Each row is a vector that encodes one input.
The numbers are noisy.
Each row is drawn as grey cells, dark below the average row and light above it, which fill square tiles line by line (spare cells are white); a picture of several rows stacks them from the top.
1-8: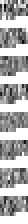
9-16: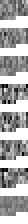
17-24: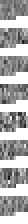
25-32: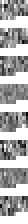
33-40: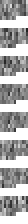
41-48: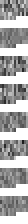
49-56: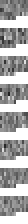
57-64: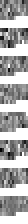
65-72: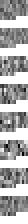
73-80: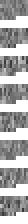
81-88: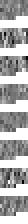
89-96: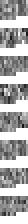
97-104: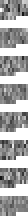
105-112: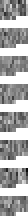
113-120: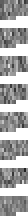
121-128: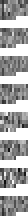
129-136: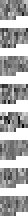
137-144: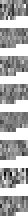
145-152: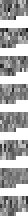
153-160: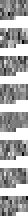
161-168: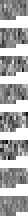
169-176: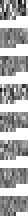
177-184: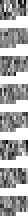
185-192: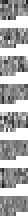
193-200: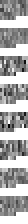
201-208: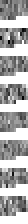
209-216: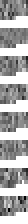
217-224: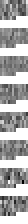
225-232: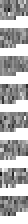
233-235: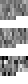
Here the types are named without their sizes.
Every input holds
a point on a line, together with either a fixed value, or a node of a tree.
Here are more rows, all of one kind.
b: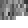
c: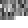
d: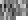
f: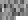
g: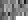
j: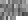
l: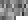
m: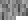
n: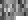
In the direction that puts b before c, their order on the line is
g, b, l, j, m, n, c, f, d.
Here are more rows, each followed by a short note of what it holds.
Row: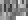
a point on a line
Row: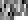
a point on a line and a node of a tree
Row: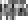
a point on a line
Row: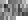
a point on a line and a node of a tree
